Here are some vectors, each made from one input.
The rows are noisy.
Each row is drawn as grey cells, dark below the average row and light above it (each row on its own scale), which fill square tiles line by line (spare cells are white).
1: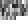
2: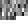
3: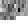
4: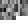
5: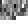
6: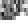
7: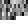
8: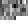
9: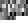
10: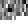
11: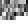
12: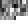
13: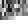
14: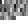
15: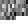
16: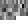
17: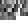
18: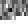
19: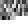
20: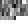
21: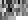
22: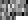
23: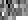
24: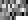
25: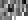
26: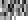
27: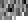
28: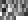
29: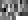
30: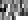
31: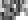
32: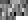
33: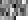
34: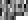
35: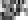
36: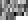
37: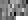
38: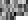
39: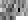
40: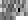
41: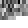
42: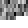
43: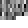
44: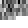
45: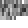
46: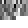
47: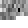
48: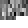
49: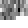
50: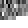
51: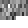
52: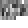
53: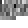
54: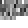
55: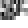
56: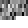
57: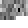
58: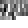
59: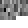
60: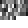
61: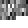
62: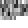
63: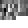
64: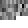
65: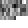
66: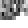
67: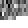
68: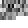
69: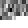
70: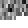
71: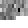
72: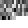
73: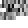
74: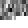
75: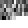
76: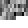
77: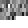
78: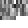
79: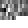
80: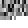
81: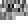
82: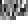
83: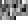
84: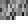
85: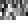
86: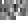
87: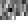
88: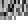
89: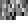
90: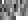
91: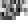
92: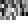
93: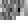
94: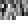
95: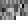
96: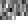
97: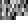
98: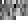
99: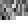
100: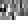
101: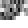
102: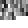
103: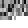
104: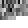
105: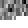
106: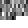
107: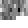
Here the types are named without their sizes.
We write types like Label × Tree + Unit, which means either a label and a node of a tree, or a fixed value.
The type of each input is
List(Line) + Tree.
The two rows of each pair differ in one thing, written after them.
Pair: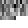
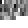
the place on the line in item 2 of the list
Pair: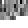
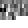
the place on the line in item 1 of the list
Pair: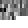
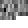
the place on the line in item 1 of the list
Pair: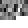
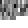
the place on the line in item 1 of the list
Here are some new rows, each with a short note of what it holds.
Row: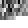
a node of a tree
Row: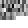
a node of a tree
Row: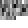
a list of two items
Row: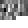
a list of two items
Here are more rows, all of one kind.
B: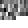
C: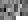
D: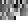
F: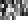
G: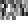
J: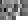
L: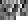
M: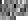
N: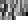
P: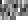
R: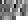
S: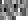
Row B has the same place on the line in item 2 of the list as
J, P and S.
